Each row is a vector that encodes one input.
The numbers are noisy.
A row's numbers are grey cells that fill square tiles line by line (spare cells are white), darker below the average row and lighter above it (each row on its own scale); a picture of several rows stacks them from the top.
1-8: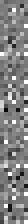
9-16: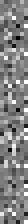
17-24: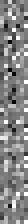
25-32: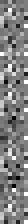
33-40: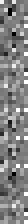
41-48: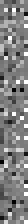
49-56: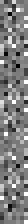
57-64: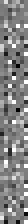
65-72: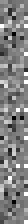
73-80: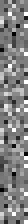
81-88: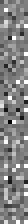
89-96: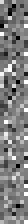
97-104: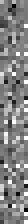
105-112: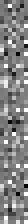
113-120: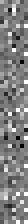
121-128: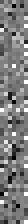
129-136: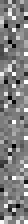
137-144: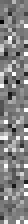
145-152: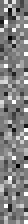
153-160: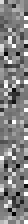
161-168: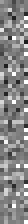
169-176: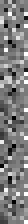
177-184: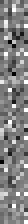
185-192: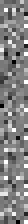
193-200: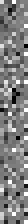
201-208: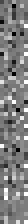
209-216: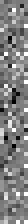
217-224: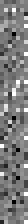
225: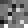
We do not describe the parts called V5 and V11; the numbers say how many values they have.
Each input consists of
either a fixed value, or one of 6 labels and a value of V11, or a true/false value and a value of V5.
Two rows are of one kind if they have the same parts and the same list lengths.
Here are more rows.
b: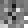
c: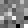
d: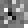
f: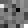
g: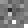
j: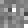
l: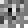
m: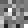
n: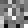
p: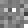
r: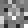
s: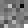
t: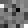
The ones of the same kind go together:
b, d, g, j, l, p, s
c, m, n, r
f, t

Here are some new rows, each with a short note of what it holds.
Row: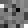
a fixed value
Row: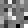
a true/false value and a value of V5
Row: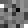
a fixed value
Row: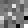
a true/false value and a value of V5
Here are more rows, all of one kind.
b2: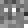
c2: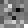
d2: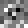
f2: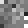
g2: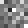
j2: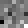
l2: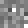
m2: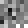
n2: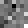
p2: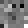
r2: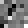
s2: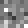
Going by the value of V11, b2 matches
c2, d2 and s2.
